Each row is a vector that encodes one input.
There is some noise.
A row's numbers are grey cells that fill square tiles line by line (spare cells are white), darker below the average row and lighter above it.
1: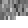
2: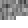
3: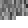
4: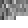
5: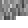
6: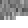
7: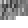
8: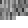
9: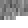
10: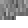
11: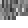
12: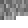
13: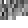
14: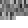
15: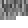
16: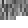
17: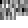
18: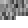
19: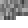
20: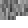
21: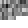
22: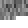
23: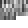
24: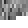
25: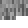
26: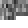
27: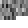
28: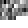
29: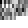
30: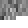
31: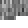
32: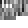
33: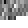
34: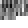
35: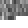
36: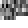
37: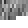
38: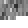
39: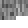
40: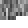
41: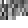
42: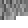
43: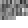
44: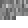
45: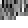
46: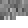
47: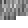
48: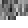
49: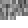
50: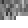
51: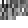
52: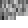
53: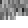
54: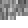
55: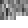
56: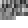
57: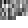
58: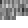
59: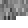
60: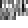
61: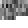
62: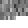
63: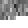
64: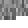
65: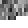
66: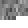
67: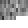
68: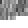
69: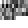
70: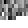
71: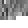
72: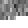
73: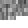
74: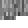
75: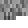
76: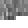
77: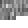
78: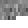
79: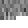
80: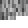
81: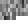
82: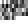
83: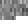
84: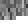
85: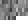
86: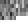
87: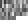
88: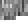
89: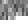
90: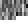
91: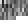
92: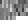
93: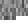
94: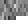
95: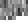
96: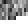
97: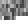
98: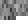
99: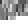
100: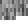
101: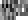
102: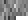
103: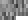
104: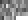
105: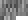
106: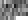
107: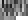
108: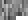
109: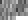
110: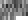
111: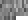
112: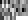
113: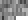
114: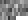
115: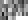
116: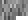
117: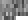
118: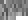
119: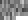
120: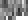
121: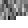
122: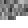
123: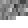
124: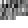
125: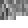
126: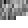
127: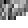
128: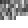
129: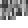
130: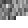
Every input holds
either a point on a 10-point circle and a true/false value, or a fixed value.
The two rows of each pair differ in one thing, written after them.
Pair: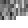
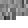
the true/false value
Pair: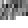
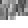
the place on the 10-point circle
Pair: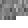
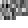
the place on the 10-point circle
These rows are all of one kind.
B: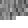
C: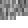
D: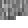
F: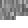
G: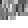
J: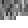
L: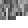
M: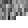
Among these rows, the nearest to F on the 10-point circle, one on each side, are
L and M.
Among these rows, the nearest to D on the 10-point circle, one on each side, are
B and L.
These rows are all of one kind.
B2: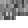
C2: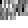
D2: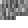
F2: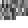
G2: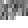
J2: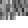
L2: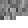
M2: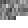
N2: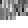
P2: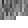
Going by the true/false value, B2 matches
D2, F2 and M2.
